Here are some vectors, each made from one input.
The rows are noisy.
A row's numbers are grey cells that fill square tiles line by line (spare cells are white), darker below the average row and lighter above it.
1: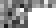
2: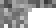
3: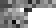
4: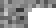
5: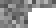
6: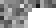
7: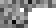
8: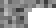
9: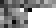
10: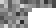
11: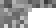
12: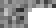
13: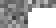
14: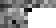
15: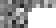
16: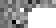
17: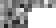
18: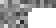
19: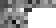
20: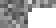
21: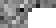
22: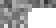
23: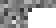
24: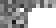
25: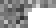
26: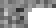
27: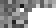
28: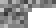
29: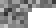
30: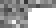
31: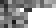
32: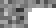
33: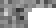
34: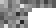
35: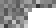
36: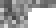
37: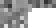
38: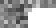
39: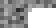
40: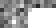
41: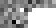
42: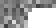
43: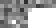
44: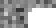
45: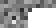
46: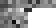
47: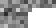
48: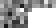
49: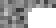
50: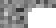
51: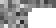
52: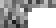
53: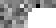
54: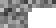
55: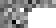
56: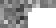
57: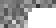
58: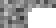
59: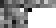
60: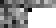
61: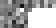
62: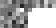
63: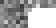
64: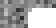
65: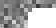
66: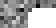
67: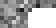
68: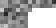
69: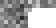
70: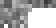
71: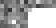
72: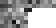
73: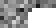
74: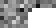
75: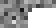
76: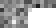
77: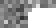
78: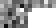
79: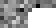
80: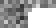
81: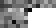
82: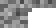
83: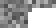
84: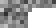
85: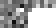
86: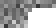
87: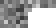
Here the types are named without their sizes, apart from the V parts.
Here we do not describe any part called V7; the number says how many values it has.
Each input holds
a true/false value, together with either a point on a line, or a value of V7.
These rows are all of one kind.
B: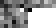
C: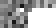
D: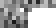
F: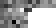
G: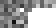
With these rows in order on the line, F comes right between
B and G.
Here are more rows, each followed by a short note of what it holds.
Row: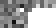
a point on a line and a true/false value
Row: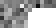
a true/false value and a value of V7
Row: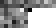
a point on a line and a true/false value
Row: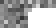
a true/false value and a value of V7
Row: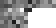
a point on a line and a true/false value
